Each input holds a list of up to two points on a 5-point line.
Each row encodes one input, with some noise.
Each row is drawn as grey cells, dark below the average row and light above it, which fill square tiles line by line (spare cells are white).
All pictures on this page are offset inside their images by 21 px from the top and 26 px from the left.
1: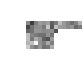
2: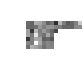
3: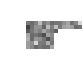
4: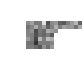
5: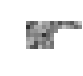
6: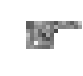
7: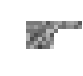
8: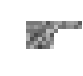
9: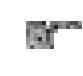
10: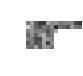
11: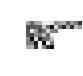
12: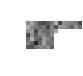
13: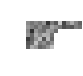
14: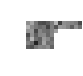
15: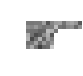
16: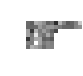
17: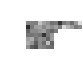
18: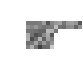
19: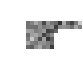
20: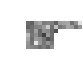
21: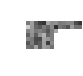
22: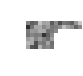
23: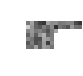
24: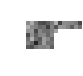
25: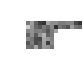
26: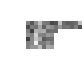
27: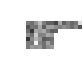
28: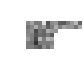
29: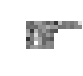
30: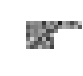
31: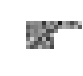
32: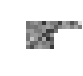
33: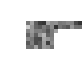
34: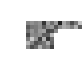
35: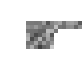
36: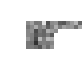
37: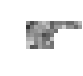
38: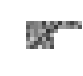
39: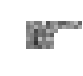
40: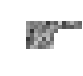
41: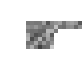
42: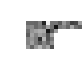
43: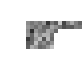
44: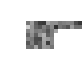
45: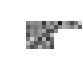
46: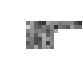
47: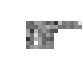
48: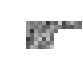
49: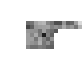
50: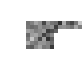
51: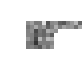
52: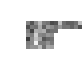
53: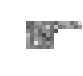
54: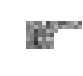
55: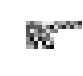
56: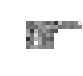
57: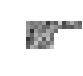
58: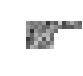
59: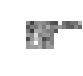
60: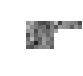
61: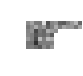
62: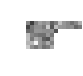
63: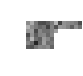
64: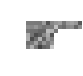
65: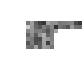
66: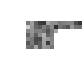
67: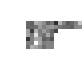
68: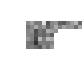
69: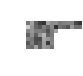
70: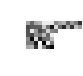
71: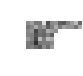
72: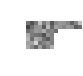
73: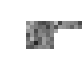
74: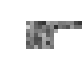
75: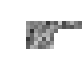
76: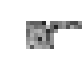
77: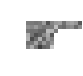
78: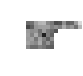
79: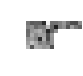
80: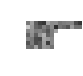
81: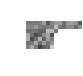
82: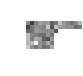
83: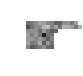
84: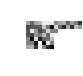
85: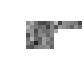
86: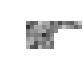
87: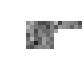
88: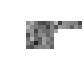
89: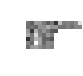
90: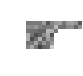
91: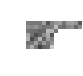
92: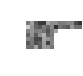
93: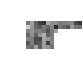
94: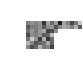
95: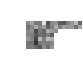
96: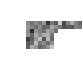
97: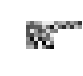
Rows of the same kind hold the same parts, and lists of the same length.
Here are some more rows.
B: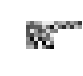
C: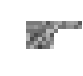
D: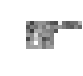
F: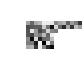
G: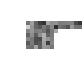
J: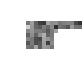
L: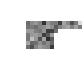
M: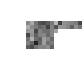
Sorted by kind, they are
B, F
C, G, J, M
D, L

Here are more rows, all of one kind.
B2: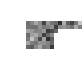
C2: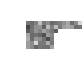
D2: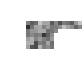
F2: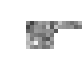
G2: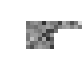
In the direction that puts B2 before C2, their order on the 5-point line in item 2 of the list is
B2, G2, C2, D2, F2.
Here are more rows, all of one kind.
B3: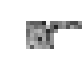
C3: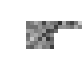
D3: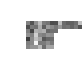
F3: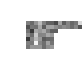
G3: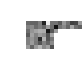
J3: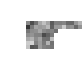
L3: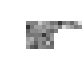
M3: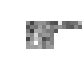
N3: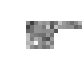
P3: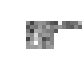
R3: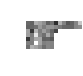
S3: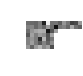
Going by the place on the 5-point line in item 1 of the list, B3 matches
G3 and S3.
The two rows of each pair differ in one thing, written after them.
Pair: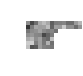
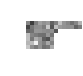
the place on the 5-point line in item 1 of the list
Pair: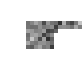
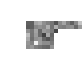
the place on the 5-point line in item 1 of the list
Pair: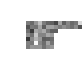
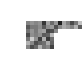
the place on the 5-point line in item 1 of the list
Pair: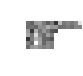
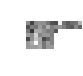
the place on the 5-point line in item 2 of the list
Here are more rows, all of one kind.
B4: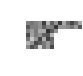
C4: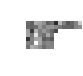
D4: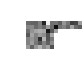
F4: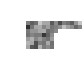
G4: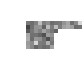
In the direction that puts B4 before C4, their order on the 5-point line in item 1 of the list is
D4, B4, F4, G4, C4.
